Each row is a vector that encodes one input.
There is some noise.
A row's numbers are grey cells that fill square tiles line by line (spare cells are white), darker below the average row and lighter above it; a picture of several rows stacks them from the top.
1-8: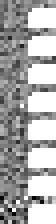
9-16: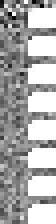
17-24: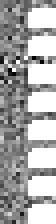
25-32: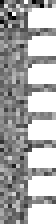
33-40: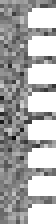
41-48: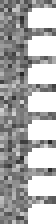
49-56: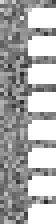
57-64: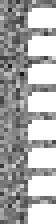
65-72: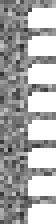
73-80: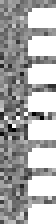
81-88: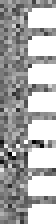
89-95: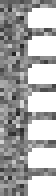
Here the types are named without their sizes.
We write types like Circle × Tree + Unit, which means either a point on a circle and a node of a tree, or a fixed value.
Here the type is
List(Bool × Line).
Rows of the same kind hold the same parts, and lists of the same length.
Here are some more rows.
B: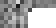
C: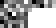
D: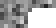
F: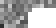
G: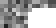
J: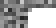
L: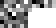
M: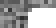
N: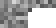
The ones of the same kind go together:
B, D, F, N
C, L
G, J, M

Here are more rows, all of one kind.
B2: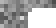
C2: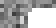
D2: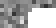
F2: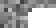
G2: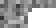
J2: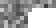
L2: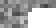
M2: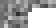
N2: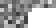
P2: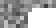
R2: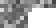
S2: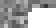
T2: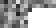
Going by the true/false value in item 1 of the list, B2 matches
C2, G2 and L2.
